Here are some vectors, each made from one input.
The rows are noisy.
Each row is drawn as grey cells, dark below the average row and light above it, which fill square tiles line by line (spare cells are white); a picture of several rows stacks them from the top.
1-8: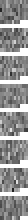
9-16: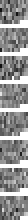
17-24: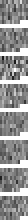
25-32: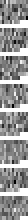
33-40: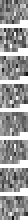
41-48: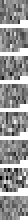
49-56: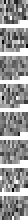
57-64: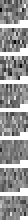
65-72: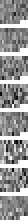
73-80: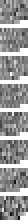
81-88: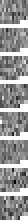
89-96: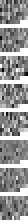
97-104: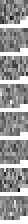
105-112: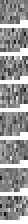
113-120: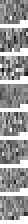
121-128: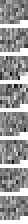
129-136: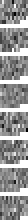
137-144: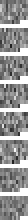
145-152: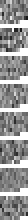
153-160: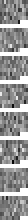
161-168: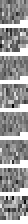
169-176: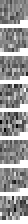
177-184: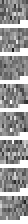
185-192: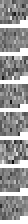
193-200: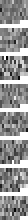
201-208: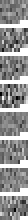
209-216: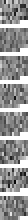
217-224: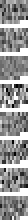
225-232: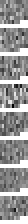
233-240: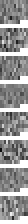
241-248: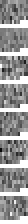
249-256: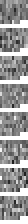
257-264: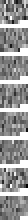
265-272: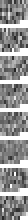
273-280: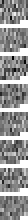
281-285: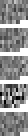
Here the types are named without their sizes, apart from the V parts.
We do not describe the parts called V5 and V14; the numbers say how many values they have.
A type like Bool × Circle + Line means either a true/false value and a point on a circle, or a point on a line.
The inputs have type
(Bool × Circle + V5) × V14.
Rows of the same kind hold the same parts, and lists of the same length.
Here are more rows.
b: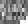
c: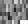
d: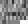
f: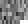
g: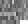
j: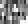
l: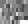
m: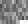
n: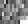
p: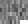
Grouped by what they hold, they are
b, d, j, l
c, f, g, m, n, p

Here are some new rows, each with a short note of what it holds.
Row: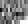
a point on a circle, a true/false value and a value of V14
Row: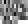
a value of V5 and a value of V14
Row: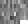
a point on a circle, a true/false value and a value of V14
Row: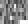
a value of V5 and a value of V14
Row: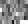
a value of V5 and a value of V14
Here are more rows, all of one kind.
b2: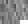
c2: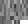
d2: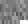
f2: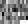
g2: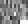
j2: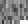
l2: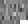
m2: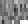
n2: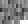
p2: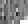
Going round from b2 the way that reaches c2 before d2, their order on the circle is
b2, c2, l2, d2, n2, p2, f2, g2, j2, m2.
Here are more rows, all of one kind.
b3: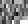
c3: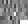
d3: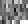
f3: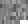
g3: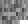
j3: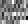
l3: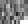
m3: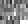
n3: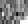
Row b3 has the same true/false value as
d3 and n3.
